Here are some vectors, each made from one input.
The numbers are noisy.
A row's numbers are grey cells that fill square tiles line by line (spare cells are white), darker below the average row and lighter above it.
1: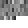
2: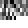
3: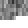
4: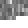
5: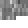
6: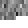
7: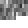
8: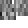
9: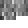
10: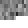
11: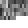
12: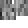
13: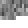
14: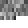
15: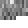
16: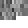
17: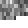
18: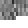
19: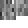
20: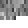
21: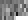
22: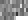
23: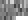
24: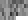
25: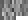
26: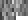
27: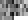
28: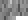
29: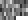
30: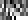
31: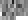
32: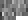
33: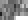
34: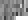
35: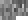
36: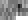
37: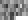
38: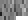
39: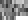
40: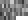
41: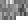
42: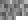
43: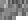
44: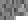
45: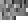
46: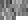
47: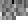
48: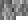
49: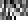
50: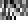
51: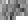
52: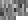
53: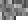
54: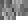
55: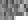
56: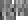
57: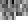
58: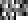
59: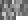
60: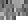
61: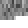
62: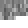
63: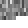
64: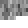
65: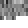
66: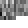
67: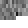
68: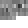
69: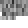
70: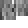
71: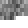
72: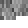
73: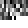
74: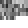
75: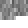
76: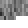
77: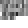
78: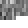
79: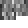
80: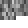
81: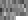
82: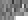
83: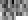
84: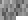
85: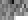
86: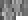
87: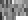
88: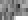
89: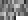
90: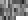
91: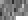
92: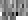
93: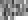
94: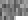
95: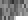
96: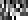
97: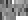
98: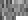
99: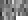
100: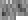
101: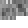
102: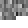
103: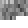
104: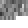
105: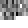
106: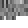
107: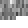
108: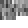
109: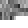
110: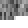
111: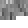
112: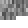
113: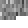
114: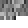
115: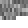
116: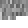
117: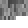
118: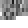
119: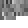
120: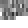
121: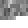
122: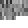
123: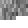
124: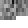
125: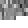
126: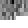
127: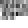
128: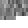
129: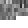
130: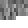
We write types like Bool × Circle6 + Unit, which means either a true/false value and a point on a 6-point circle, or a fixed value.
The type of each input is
(Bool × Bool × Bool × Bool + Unit) × Tree13 + Unit.
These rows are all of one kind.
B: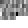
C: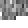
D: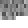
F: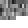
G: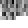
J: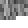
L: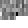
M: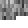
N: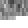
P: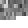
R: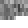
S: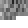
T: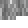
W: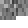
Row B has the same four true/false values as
C, L and M.
